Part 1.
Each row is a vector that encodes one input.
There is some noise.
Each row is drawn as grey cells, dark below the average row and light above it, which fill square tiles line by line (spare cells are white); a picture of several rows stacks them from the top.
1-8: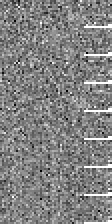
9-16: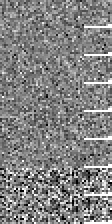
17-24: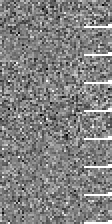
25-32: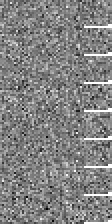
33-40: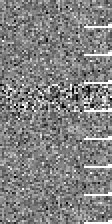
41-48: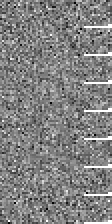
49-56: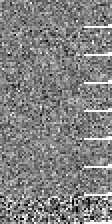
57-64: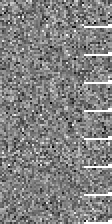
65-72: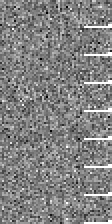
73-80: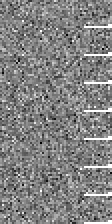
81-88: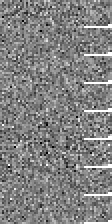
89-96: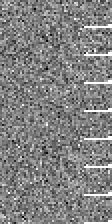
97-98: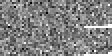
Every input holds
a list of up to two points on a 10-point circle.
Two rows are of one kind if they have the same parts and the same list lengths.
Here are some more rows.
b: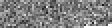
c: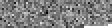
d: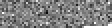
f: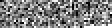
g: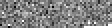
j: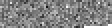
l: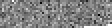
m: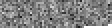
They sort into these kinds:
b, c, d, g
f
j, l, m

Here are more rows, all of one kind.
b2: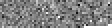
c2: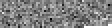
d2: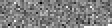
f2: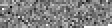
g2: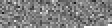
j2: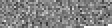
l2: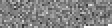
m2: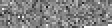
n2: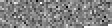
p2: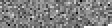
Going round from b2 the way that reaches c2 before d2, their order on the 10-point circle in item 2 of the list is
b2, m2, c2, g2, n2, p2, l2, f2, d2, j2.
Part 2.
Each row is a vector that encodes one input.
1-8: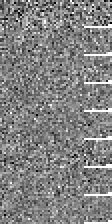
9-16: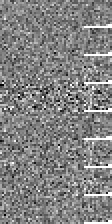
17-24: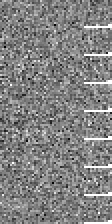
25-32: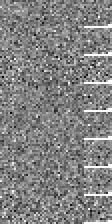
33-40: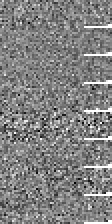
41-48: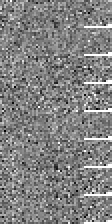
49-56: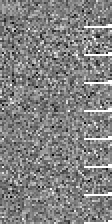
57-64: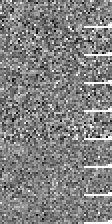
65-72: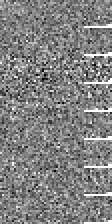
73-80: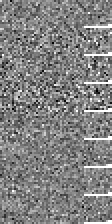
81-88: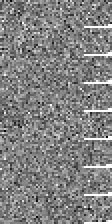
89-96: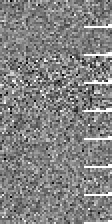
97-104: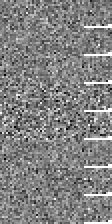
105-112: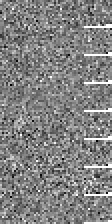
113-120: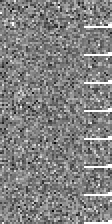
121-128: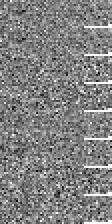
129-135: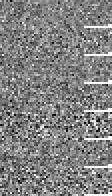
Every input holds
a true/false value, together with either a point on a 10-point circle, or a fixed value.
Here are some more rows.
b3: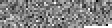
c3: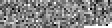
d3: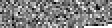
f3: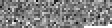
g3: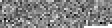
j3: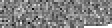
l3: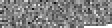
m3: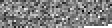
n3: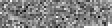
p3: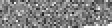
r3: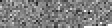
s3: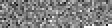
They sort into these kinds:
b3, c3, f3, g3, m3, n3, p3, r3, s3
d3, j3, l3

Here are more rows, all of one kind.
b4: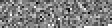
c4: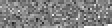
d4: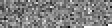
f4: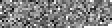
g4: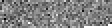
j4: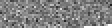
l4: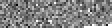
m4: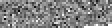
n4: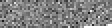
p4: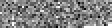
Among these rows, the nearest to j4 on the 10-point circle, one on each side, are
c4 and m4.
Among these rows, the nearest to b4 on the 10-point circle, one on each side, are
f4 and l4.
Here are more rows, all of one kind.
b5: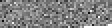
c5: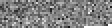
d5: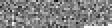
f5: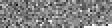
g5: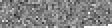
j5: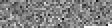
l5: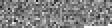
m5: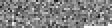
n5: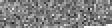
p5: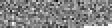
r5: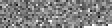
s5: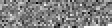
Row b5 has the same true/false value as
n5 and s5.
